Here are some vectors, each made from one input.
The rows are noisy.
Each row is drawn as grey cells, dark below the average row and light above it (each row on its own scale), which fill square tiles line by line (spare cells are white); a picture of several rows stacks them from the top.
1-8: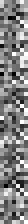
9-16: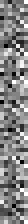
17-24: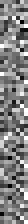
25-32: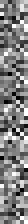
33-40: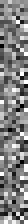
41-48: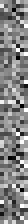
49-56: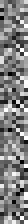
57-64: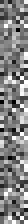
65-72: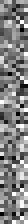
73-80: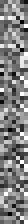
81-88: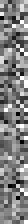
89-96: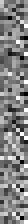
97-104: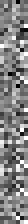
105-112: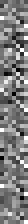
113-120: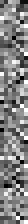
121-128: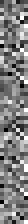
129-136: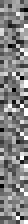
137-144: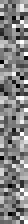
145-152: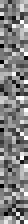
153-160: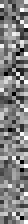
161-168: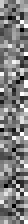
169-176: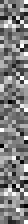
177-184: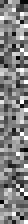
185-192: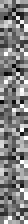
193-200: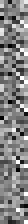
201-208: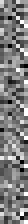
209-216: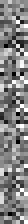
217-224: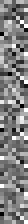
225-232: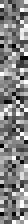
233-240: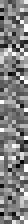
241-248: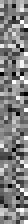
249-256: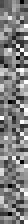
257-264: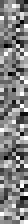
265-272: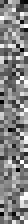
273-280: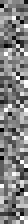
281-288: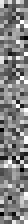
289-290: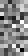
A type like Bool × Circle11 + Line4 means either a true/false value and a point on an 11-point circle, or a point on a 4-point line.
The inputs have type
Bool × Line11 + Label12.
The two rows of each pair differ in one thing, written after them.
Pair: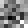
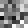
the true/false value
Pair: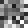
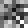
the true/false value
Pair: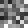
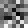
the true/false value
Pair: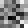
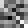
the place on the 11-point line
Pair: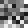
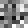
the place on the 11-point line
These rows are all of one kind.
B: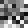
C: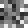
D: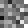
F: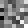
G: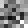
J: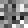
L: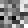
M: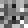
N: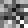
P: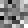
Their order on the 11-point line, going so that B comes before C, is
N, B, C, D, F, L, P, G, J, M.
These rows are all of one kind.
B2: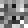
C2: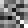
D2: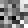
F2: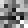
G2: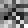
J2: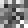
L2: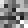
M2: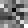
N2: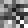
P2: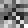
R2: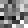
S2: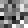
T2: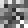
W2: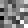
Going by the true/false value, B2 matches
D2, R2, S2 and W2.
